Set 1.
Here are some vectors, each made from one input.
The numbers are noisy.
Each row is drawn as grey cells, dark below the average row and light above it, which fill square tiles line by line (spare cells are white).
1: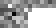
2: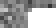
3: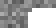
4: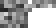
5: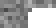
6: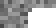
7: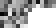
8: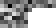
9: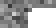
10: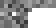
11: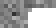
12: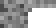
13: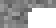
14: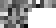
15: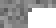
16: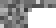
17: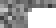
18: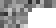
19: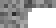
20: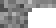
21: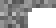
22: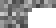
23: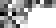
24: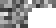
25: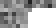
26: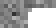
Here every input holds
a point on a 5-point line.
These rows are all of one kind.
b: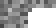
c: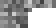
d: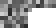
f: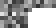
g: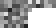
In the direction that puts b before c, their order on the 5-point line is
b, c, f, d, g.
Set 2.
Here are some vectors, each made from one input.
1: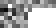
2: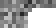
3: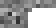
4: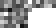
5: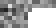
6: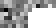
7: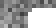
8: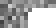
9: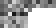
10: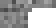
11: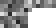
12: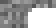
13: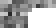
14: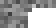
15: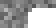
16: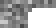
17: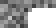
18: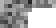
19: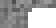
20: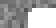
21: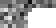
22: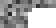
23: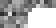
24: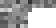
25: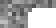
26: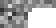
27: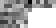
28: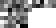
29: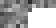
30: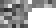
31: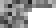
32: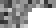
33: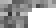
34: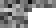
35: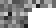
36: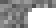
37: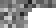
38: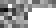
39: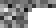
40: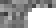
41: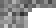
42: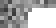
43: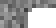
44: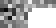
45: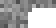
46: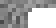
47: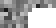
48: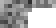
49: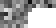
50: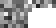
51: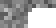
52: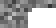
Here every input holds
a point on an 11-point line.
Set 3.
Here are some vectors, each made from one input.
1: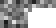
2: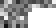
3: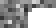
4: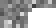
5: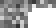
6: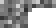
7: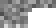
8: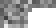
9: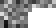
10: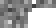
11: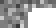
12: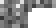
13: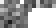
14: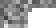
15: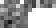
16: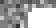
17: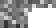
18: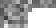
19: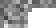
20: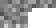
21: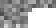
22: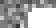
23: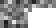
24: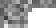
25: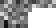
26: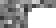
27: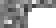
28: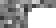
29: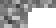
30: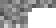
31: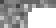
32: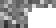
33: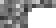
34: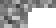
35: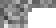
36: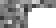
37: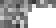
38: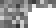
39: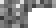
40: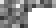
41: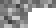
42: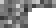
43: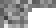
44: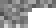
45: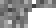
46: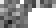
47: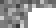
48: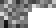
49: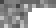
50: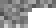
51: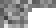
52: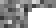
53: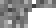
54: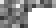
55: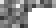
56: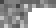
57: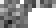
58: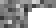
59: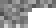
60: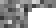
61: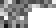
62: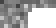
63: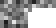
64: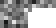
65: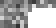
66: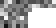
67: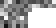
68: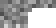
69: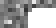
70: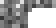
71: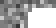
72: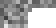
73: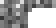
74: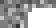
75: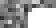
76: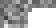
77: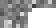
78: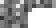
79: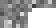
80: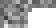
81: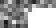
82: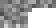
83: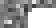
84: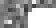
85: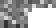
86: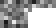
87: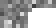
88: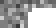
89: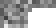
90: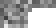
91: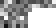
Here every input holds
a point on an 18-point line.
